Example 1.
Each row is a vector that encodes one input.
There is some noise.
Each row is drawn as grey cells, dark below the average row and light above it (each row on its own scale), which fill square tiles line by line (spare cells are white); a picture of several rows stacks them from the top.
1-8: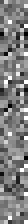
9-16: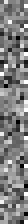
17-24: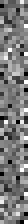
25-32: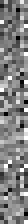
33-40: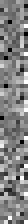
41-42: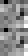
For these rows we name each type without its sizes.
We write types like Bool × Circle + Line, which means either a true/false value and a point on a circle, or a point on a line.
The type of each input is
Bool × Circle + Unit.
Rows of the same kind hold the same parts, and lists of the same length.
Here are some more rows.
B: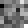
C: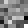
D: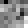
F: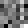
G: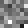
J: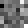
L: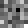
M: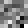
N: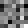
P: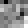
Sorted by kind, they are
B, C, F, G, J, L, M, N
D, P

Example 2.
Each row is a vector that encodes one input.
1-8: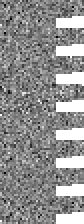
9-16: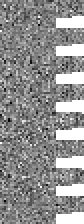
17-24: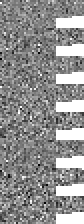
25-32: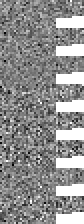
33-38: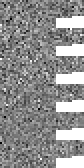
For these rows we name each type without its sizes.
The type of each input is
Bool × Bool × Bool + Line.
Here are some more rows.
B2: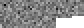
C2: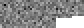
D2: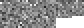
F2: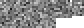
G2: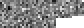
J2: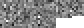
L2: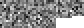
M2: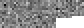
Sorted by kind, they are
B2, C2, D2, F2, M2
G2, J2, L2

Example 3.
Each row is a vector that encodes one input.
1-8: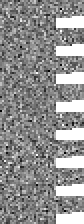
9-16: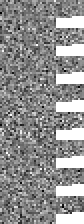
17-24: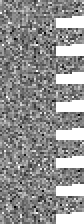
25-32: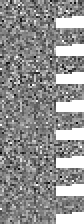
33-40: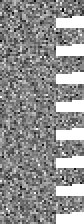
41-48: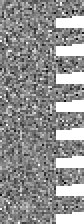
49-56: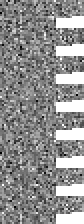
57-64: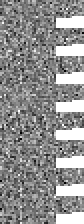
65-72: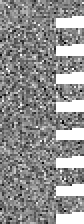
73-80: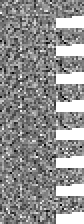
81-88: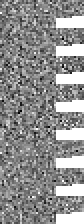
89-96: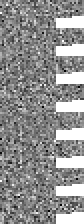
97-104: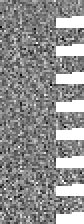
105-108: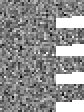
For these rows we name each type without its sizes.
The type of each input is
Bool × Bool × Bool × Bool + Line × Line + Unit.
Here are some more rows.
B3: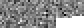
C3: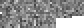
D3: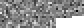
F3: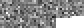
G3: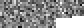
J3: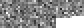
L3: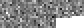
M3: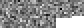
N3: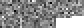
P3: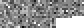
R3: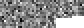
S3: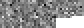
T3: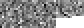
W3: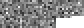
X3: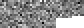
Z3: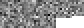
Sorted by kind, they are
B3, F3, J3, L3, M3, N3, S3, T3, W3, Z3
C3, D3, G3, P3, R3
X3

